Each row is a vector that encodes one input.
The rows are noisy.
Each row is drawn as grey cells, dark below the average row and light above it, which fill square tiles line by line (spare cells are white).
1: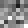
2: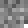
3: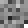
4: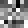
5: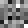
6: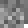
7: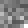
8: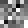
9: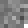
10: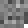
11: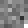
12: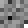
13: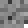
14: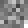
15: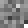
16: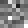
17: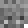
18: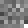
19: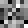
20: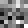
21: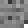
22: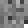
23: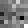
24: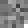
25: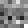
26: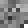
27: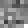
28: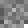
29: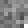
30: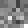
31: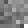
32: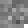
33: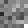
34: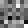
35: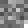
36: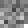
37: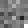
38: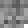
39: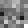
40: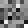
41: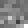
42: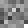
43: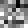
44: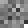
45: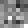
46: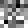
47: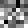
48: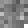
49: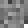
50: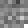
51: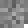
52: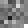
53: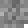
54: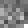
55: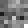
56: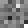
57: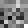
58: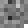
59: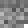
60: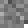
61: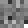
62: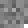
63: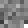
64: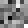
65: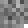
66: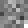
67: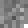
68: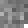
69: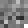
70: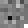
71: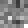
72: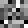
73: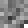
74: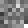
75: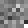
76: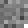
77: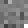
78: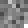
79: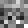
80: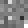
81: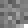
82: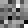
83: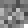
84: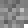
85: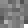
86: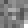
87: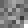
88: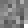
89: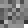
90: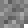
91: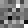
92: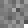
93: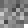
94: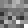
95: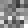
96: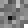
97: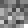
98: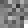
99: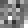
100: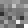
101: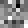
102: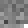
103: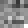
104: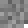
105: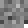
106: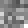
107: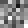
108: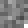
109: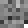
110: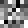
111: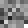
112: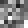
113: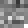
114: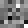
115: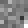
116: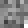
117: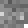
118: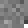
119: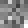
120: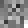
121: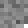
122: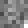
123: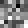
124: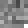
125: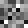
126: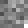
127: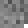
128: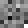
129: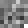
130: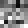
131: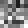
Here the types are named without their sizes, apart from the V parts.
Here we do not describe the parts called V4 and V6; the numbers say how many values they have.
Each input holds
a node of a tree, together with either a true/false value and a value of V4, or a value of V6.
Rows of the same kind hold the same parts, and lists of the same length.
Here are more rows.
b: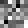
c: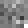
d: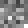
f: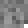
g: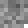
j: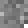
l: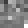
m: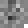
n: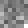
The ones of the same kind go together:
b, c, l
d, f, g, j, m, n

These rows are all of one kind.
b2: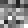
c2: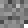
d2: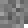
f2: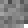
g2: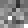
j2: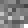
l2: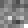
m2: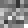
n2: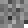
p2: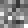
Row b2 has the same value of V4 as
c2 and f2.
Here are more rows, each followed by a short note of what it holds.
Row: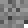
a node of a tree, a true/false value and a value of V4
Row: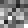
a node of a tree, a true/false value and a value of V4
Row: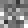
a node of a tree, a true/false value and a value of V4
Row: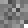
a node of a tree, a true/false value and a value of V4
